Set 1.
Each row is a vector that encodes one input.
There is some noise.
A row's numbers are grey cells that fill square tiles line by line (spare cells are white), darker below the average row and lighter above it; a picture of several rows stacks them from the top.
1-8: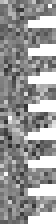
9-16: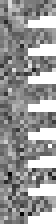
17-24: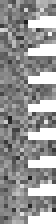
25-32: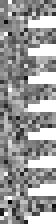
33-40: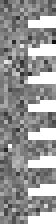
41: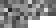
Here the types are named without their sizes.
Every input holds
a node of a tree.
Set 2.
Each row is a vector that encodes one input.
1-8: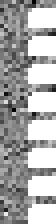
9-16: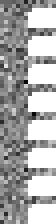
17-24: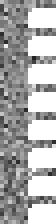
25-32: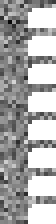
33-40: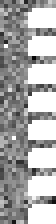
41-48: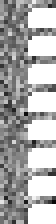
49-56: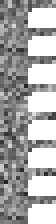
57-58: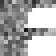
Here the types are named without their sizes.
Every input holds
a label.
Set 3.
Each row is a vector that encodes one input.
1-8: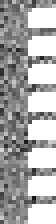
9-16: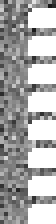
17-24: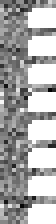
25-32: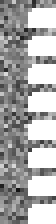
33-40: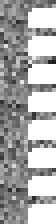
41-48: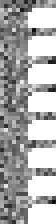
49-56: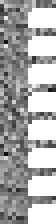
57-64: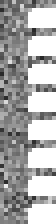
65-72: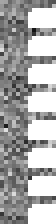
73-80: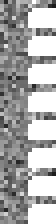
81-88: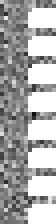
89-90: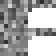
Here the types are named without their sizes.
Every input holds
a label.
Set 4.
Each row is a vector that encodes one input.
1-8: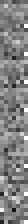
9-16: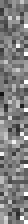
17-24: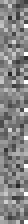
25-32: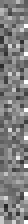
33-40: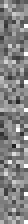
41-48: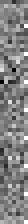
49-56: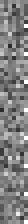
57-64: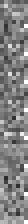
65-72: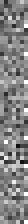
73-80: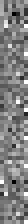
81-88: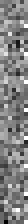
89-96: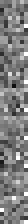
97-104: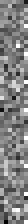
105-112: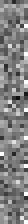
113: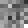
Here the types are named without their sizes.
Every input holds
a point on a circle.
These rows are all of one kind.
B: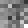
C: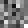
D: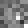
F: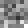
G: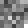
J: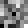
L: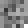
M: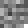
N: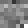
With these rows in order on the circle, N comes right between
D and L.
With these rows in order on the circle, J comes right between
C and M.
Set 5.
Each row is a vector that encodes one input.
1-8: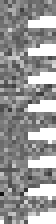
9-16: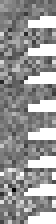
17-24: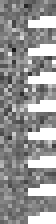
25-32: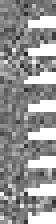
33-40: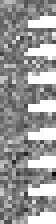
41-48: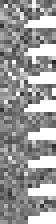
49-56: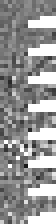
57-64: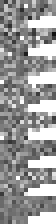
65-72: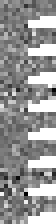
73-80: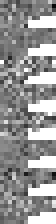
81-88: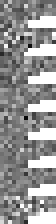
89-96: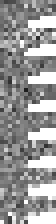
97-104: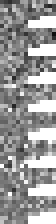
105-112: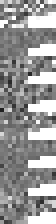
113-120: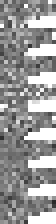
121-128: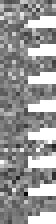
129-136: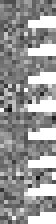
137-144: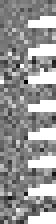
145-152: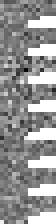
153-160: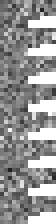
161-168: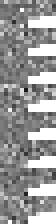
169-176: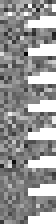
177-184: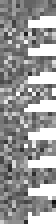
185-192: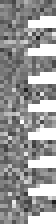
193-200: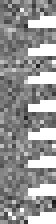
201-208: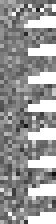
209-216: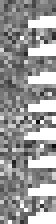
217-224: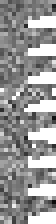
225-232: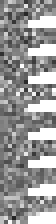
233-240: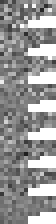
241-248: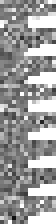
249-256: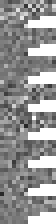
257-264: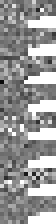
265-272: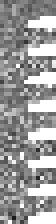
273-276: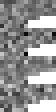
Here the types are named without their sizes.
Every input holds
either a fixed value, or five true/false values.
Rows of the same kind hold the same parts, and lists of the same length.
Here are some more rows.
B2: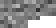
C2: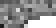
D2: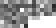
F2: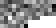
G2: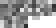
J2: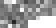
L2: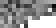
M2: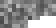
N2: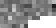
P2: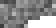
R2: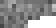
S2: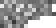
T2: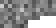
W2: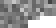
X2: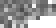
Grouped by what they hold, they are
B2, C2, F2, G2, J2, M2, N2, P2, R2, S2, T2, W2, X2
D2, L2

